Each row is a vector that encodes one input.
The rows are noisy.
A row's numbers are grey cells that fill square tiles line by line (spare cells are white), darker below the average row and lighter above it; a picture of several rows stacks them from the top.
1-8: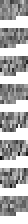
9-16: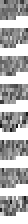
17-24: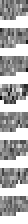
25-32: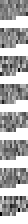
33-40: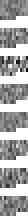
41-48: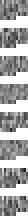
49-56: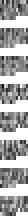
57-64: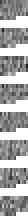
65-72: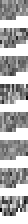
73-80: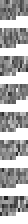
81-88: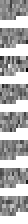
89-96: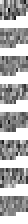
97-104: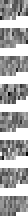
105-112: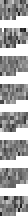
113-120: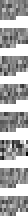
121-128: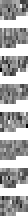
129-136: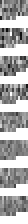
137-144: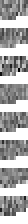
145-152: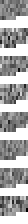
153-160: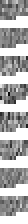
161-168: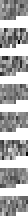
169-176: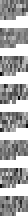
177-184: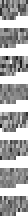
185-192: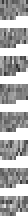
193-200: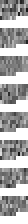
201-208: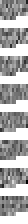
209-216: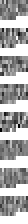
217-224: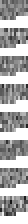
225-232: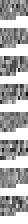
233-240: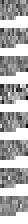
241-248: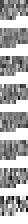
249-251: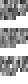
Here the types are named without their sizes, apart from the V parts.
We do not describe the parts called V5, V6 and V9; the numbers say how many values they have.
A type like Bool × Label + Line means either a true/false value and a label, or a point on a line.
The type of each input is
(Bool × Circle × V5 + V9) × (Line + V6).
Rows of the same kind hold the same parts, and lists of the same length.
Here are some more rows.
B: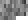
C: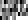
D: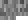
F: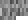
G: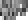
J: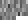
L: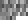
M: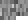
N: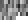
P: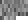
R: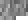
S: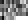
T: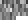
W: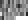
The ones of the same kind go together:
B, F, M, S
C, D
G, R, T
J, L, N, P, W

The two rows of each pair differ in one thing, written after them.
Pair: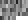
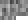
the true/false value
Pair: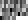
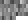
the value of V5
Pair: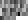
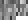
the value of V5
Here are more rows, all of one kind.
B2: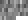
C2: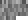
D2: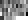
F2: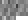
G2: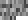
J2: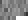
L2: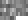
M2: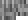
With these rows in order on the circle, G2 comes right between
D2 and J2.
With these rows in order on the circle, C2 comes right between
B2 and L2.
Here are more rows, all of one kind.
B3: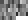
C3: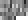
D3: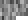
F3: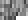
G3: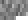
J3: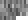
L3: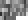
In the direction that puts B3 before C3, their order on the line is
L3, G3, J3, B3, F3, C3, D3.
